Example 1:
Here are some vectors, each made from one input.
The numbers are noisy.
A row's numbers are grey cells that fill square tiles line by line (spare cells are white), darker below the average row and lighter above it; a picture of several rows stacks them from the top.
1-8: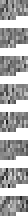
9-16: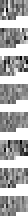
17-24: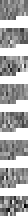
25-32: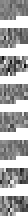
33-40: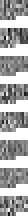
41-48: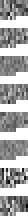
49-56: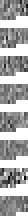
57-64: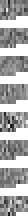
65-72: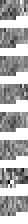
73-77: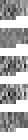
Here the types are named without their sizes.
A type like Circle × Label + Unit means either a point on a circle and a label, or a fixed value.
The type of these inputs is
Bool × Line.
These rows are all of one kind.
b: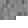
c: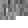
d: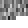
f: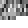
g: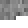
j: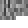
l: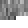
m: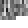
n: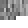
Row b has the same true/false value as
c, m and n.
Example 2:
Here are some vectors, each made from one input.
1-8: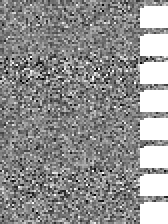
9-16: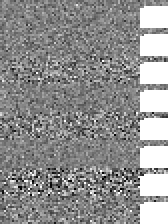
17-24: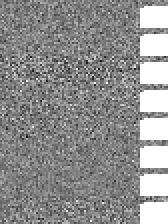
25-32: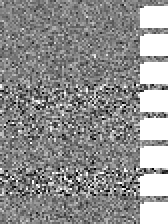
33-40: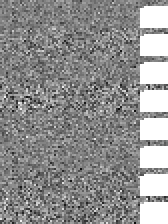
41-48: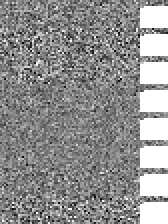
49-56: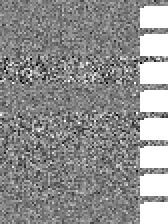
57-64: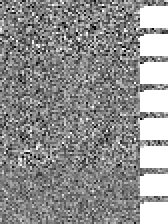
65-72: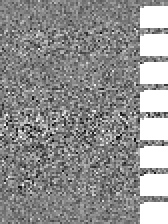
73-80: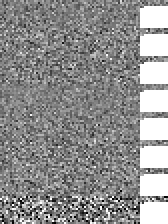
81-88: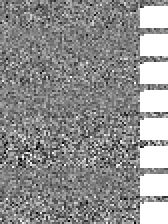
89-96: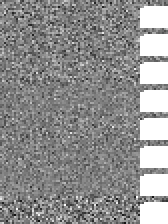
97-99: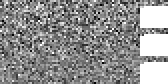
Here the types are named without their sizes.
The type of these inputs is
List(Line).
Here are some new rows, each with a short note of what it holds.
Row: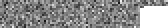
a list of one item
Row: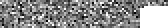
the empty list
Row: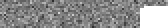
a list of two items
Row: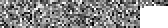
the empty list
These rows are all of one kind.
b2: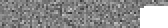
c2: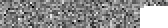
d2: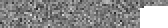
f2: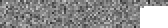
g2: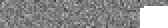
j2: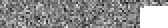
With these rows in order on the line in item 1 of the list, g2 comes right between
f2 and j2.
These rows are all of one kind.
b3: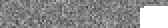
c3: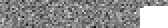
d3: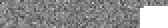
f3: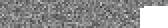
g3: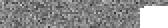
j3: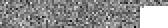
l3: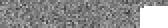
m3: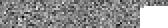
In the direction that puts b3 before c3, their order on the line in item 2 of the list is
j3, b3, f3, m3, g3, c3, l3, d3.
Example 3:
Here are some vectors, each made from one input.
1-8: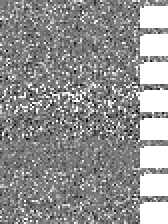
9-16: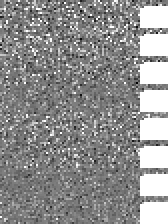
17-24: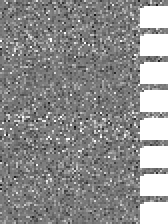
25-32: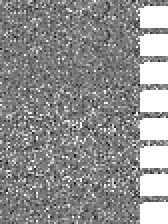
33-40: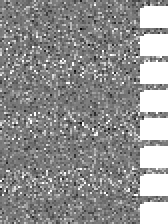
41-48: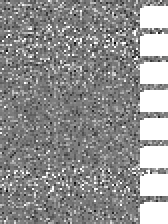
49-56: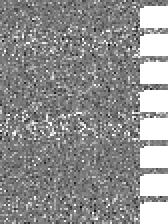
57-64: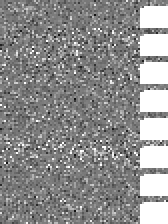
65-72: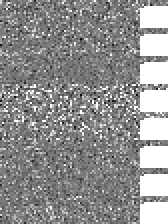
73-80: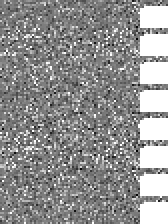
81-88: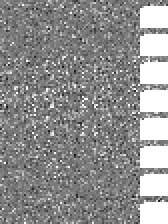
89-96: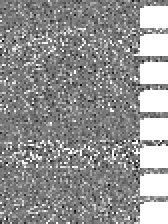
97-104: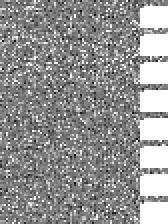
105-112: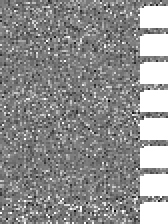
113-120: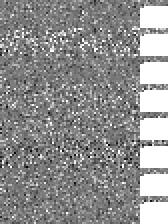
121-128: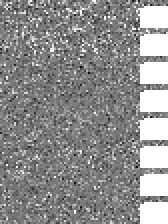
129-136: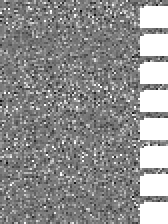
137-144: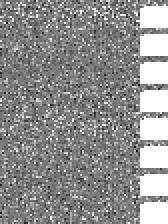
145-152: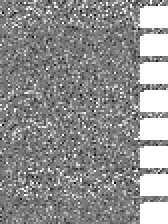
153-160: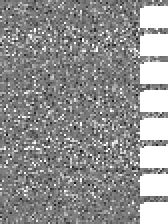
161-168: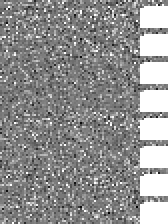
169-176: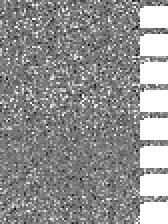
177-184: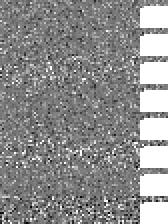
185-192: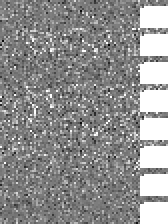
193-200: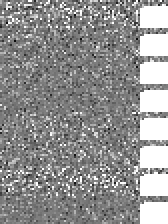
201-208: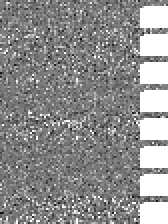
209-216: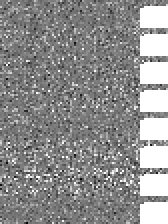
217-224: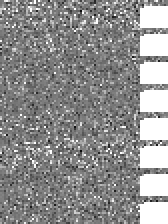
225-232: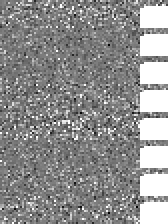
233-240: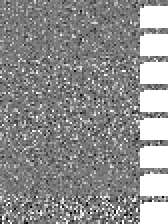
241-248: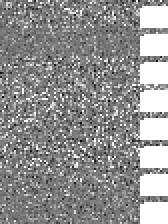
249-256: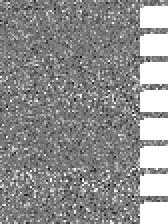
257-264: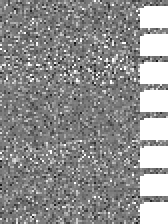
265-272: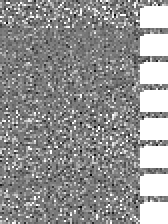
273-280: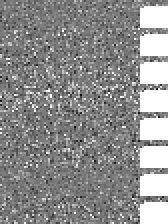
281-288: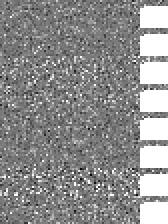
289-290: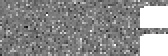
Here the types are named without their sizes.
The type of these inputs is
List(Line).
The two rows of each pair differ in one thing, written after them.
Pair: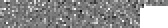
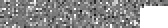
the place on the line in item 2 of the list
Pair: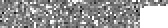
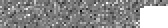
the place on the line in item 1 of the list
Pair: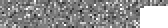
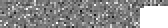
the place on the line in item 2 of the list
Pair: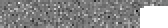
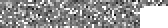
the place on the line in item 2 of the list
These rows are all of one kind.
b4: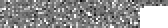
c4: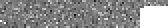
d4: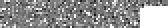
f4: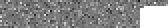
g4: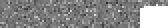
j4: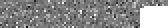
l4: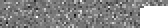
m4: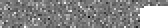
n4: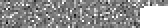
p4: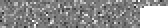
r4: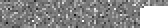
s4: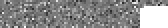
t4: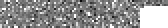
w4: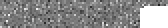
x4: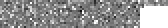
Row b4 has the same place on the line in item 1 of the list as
d4, s4, t4 and x4.
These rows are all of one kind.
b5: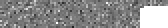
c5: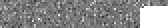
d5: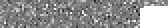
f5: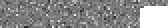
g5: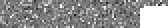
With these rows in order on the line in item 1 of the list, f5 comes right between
c5 and g5.
